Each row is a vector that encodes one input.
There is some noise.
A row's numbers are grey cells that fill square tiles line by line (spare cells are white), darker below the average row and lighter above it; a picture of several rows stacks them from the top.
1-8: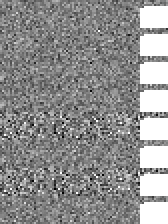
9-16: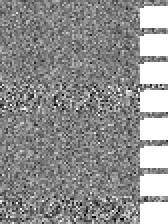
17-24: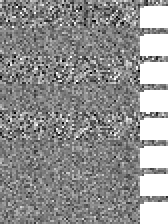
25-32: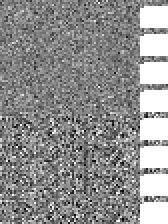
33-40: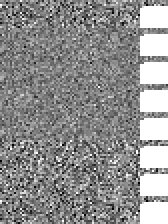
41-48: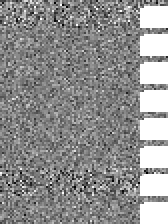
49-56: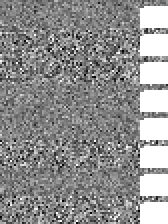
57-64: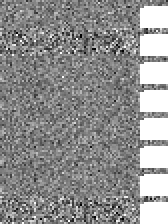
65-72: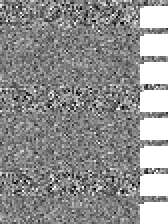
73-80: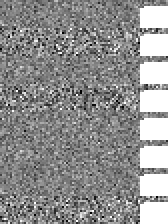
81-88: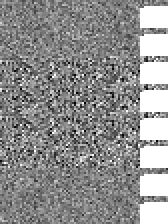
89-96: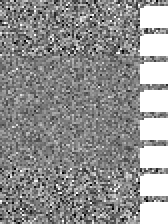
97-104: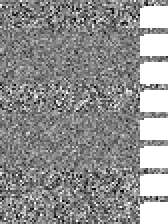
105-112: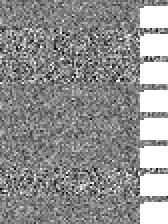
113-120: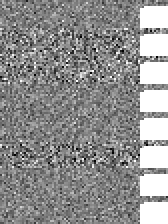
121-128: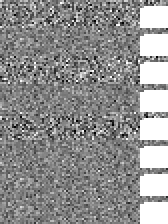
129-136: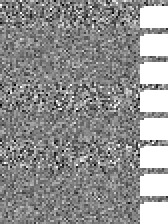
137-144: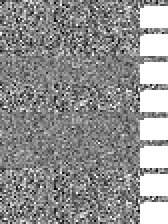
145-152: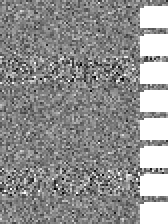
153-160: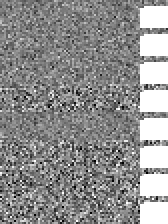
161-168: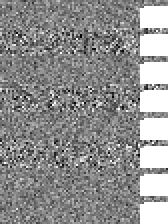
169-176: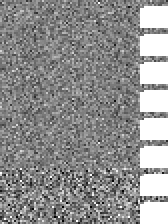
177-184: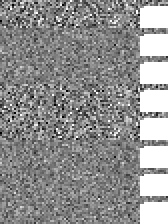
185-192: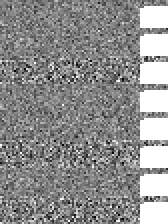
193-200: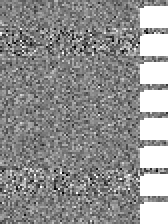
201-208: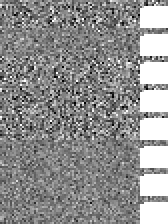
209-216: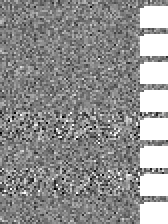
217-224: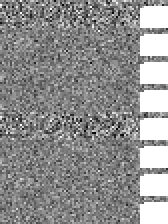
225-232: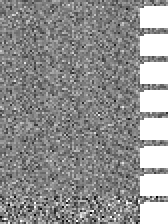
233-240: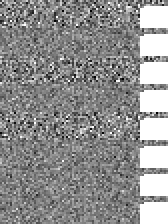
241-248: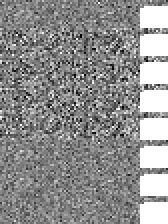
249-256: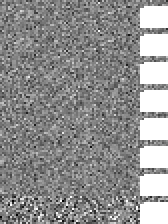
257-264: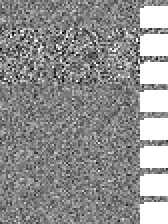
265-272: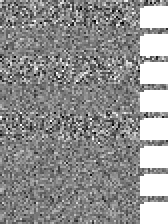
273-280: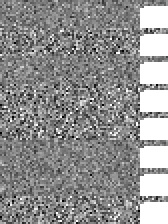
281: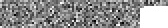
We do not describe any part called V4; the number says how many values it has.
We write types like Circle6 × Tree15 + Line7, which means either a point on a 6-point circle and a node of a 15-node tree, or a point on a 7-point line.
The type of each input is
Circle9 + Line7 × List2(V4) + Tree9.
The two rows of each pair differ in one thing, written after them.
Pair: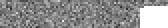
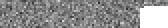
the value of V4 in item 2 of the list
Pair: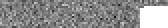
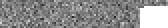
the value of V4 in item 2 of the list
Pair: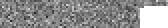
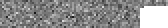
the value of V4 in item 1 of the list
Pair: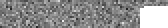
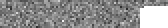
the place on the 7-point line
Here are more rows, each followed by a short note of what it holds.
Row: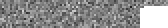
a point on a 7-point line, together with a list of one item
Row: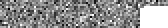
a node of a 9-node tree
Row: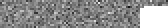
a point on a 7-point line, together with the empty list
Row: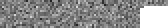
a point on a 7-point line, together with a list of one item
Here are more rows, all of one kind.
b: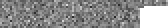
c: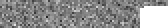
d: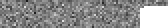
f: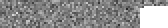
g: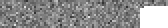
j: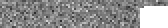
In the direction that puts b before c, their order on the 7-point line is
b, j, f, d, g, c.
